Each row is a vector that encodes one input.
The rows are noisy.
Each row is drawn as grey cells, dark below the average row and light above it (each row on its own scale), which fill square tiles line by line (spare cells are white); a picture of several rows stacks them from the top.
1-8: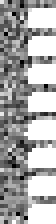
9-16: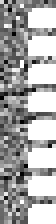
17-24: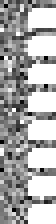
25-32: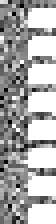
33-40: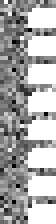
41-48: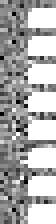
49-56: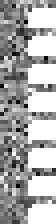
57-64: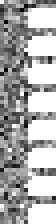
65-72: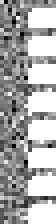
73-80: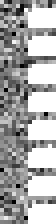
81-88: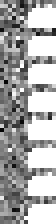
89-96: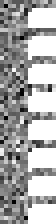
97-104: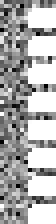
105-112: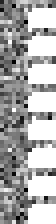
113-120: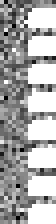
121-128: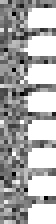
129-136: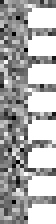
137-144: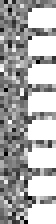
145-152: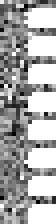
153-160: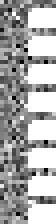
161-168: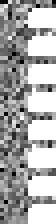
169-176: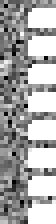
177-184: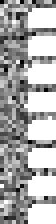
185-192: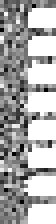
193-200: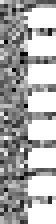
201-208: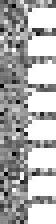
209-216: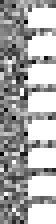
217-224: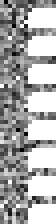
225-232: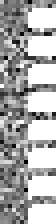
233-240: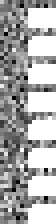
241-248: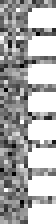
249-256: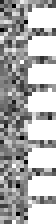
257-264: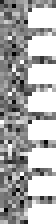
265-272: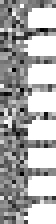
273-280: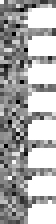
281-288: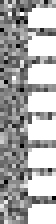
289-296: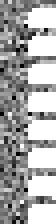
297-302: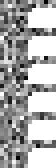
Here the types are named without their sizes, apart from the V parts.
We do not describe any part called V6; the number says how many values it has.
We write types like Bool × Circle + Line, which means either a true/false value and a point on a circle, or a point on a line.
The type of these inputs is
(Bool × Bool × Bool × Bool + V6) × Label.
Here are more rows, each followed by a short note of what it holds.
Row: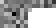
a label and a value of V6
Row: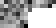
a label and a value of V6
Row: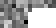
a label and a value of V6
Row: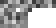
a label and four true/false values
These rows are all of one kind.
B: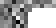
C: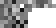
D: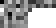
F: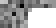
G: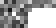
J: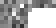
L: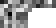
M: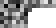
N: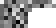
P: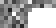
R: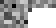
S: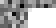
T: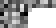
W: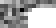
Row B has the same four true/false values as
F, M and N.
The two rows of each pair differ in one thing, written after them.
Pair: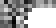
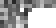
the label
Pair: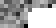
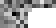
the label
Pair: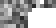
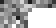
the label
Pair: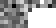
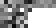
the label
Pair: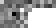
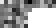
the label
